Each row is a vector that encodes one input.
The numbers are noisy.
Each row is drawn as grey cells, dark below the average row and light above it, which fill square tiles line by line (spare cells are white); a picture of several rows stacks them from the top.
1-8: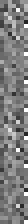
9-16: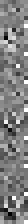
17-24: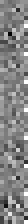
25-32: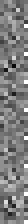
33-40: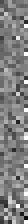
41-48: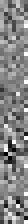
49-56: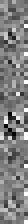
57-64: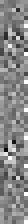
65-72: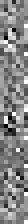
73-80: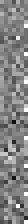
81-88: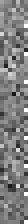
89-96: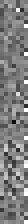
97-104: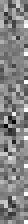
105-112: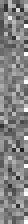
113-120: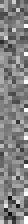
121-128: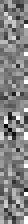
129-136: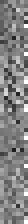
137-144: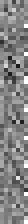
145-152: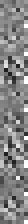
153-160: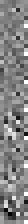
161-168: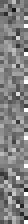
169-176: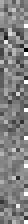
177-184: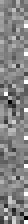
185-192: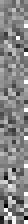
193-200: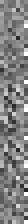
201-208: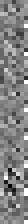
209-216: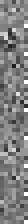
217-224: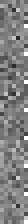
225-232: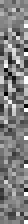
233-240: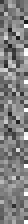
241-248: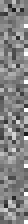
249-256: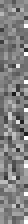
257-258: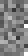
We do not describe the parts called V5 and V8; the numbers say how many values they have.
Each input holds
either a point on a 10-point line, or a true/false value, a value of V5 and a value of V8.
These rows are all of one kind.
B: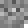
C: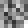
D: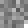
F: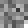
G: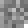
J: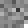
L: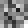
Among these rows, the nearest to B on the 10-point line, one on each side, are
C and J.
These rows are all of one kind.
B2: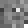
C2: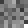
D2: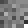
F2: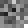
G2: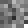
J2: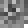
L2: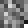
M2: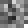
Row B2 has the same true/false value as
J2 and L2.
